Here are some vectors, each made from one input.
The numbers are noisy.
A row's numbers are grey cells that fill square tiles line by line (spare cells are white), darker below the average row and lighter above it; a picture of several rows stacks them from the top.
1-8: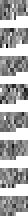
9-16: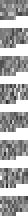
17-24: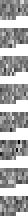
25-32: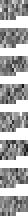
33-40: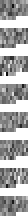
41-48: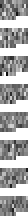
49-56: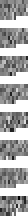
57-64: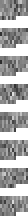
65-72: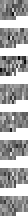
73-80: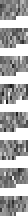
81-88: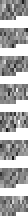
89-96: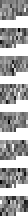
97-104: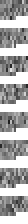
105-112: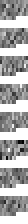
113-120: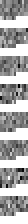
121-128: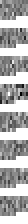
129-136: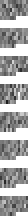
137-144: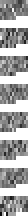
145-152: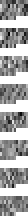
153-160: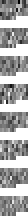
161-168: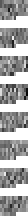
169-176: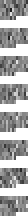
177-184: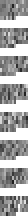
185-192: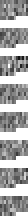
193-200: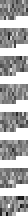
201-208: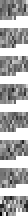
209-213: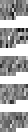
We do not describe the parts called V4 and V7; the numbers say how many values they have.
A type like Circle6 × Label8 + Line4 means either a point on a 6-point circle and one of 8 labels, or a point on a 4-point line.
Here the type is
Bool × (Tree9 + V4) × V7 + Label6.
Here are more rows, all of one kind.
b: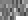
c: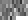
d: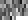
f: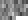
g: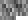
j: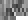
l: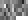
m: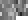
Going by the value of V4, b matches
c and m.
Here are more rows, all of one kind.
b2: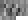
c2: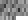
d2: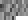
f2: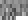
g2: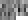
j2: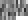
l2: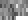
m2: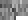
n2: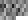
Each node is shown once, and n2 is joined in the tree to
b2, c2 and j2.
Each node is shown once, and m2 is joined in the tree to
c2 and g2.
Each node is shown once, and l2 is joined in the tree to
d2.
